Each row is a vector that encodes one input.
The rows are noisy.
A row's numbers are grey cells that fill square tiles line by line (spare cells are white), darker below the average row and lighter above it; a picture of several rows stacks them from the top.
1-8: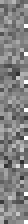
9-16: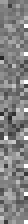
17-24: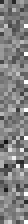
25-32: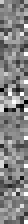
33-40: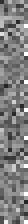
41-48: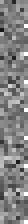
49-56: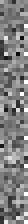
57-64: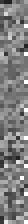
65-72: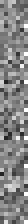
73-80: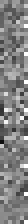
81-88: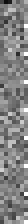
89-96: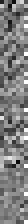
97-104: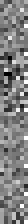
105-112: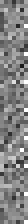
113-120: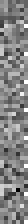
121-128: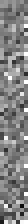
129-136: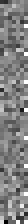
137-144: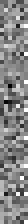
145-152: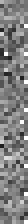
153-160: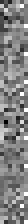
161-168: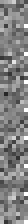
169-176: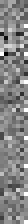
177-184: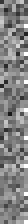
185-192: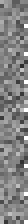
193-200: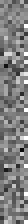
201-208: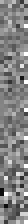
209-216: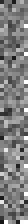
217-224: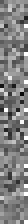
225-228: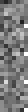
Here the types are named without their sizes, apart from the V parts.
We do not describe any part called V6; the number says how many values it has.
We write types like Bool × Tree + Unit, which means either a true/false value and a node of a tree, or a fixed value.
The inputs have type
Bool × Bool × Bool × List(V6) + List(Line).
